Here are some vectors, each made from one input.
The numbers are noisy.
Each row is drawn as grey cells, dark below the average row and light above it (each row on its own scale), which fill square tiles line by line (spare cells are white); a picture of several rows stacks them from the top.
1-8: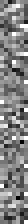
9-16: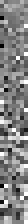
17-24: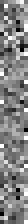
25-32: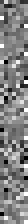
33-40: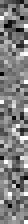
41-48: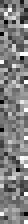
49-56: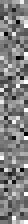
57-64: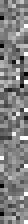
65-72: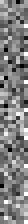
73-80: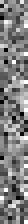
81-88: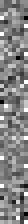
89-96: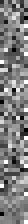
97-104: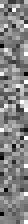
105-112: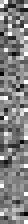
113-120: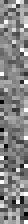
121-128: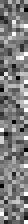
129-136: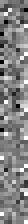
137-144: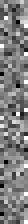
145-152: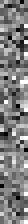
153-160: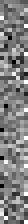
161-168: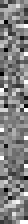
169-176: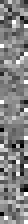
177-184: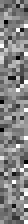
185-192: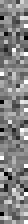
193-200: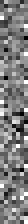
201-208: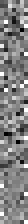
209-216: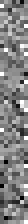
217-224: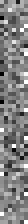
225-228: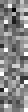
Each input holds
two labels (each one of 12), together with either a fixed value, or three true/false values.
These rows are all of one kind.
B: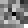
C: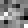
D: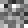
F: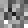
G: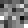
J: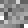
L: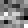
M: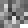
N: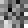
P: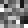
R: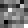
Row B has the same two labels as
F and M.
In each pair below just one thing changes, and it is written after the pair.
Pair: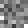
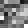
one of the two labels
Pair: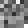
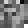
one of the two labels
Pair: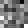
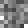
one of the three true/false values
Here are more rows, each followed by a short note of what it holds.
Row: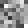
two labels (each one of 12)
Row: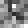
two labels (each one of 12) and three true/false values
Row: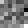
two labels (each one of 12) and three true/false values
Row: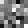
two labels (each one of 12) and three true/false values
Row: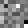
two labels (each one of 12) and three true/false values
